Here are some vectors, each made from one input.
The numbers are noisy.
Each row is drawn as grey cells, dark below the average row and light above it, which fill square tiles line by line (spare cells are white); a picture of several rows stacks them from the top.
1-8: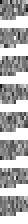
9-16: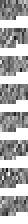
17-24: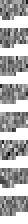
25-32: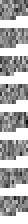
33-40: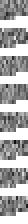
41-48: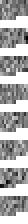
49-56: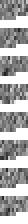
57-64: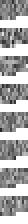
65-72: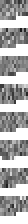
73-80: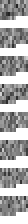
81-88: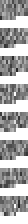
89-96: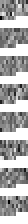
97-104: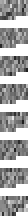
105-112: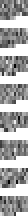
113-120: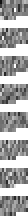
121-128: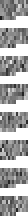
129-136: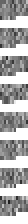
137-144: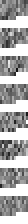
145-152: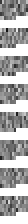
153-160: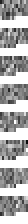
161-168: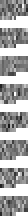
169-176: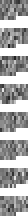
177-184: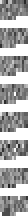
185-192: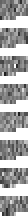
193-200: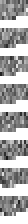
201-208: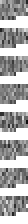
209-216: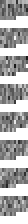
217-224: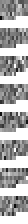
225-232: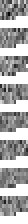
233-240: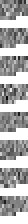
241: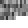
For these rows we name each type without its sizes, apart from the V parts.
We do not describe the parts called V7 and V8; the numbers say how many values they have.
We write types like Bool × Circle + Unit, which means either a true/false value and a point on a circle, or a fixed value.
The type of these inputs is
(Circle + V7) × Label + (Tree + Unit) × V8.
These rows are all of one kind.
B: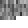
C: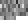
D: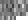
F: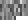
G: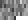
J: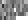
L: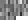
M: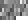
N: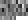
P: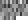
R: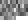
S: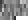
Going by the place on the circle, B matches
F and M.
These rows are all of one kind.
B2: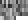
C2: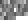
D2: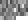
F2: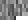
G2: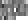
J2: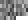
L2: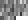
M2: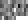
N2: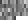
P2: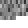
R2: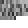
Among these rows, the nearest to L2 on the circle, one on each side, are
F2 and N2.
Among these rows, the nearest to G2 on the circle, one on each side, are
B2 and M2.
